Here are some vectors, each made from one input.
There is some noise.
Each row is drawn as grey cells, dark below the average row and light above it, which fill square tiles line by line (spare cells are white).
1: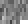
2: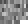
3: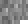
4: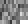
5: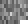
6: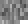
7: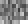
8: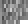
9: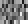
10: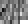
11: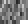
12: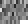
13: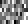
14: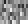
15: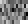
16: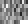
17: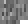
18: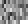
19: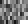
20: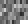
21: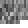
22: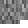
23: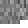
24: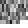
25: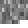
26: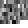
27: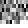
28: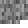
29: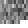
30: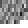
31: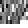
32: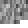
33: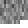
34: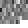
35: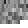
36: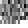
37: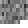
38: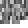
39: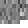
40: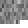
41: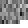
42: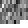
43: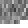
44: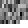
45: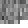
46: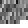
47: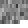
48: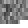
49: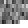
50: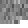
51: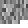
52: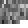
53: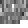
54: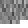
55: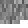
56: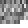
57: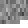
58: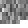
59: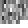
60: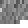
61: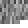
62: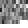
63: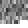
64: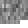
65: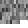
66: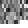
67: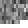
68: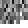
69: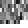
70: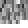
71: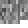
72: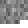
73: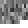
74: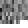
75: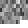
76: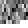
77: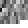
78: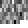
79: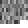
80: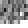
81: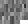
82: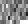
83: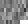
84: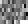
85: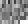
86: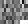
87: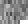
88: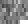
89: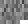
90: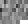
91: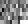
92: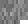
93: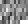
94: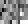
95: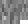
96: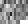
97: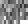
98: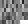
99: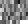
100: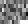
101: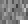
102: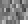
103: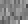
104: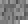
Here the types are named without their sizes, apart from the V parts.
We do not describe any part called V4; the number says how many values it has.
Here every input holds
a node of a tree, together with either four true/false values, or a value of V4.
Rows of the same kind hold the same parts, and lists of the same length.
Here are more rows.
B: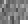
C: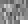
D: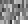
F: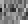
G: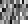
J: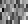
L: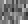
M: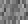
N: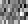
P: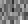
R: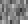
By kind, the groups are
B, R
C, D, F, G, J, L, M, N, P

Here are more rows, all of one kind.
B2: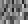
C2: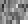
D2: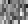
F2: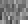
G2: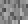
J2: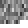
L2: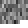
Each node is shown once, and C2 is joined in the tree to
B2 and D2.
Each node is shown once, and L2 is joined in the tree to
B2 and J2.
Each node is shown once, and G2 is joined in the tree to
B2 and F2.
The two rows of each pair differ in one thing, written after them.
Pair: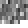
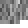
the value of V4
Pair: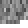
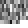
the node of the tree
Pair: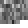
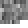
the value of V4
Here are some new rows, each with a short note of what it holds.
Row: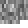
a node of a tree and a value of V4
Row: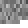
a node of a tree and four true/false values
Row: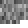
a node of a tree and a value of V4
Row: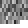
a node of a tree and four true/false values
